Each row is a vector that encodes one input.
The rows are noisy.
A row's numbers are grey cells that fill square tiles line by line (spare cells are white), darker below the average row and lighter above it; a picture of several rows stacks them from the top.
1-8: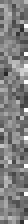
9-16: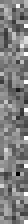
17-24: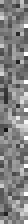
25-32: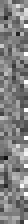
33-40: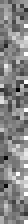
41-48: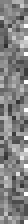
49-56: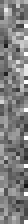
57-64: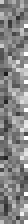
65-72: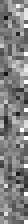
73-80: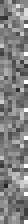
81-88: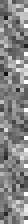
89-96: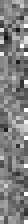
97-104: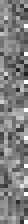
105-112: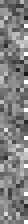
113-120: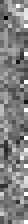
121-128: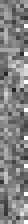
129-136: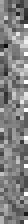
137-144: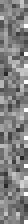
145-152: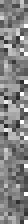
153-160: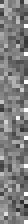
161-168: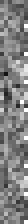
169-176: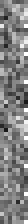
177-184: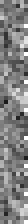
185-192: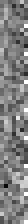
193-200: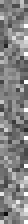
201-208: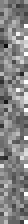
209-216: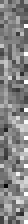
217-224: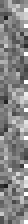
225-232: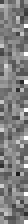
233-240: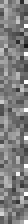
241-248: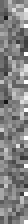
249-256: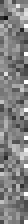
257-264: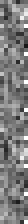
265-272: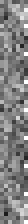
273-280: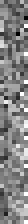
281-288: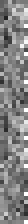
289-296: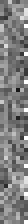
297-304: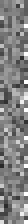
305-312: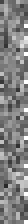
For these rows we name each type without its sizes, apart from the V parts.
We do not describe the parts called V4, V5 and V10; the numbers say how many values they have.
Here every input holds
either a value of V4, a value of V5 and a value of V10, or a list of points on a line.
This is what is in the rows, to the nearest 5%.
About 30% of them hold a value of V4, a value of V5 and a value of V10. The rest are lists of points on a line.
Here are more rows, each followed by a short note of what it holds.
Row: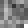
a list of two items
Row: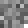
a list of one item
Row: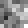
a value of V4, a value of V5 and a value of V10
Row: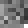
a list of three items
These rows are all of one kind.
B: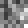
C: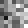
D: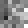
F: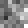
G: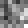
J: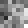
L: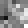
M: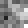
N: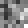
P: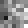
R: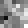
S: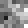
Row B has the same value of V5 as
F, M, N and S.
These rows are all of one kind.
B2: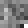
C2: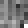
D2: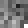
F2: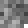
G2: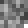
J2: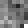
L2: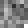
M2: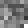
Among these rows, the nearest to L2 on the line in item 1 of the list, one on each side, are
J2 and M2.
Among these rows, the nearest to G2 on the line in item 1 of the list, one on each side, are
C2 and J2.
